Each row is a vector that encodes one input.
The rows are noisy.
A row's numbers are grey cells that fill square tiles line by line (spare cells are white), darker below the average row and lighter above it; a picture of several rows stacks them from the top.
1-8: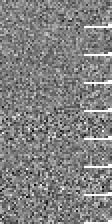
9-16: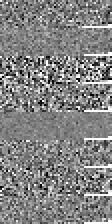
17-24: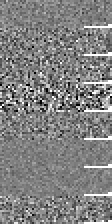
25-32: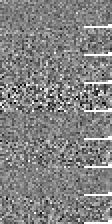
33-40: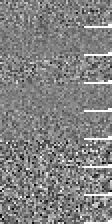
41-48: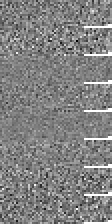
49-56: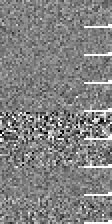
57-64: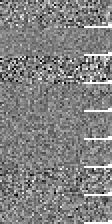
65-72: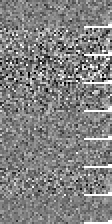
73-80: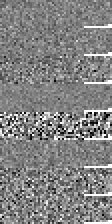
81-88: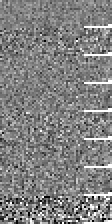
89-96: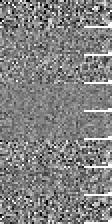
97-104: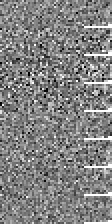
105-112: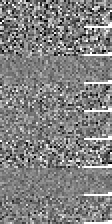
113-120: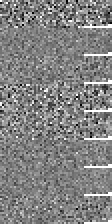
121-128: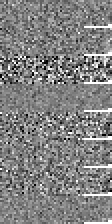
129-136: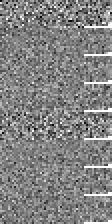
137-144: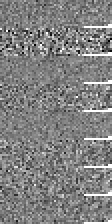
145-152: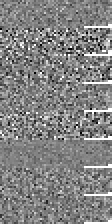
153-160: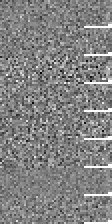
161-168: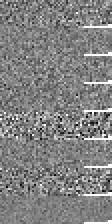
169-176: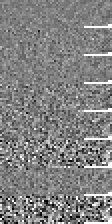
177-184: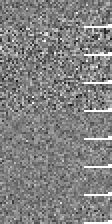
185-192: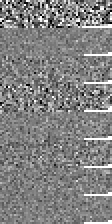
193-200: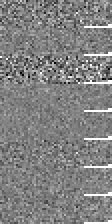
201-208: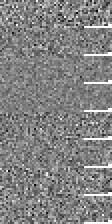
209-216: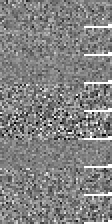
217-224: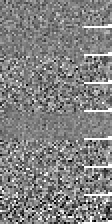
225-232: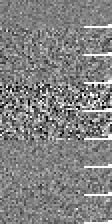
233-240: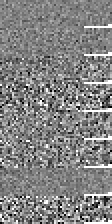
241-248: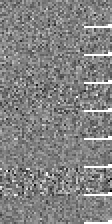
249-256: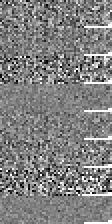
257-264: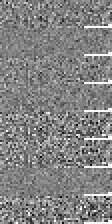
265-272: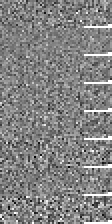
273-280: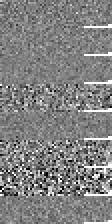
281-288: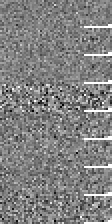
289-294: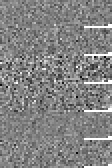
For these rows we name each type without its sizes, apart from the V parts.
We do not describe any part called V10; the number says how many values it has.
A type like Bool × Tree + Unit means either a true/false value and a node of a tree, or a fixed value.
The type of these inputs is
Bool × Tree × (Tree + V10).
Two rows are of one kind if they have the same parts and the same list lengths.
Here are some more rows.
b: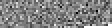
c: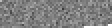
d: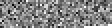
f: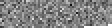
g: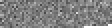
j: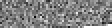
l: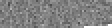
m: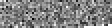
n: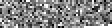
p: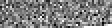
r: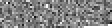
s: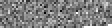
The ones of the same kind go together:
b, c, d, g, j, n, p, s
f, l, m, r

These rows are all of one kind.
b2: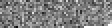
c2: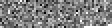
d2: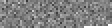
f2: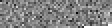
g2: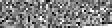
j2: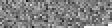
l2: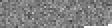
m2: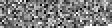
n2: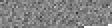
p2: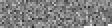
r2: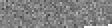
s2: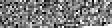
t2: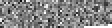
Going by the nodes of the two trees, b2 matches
g2 and j2.
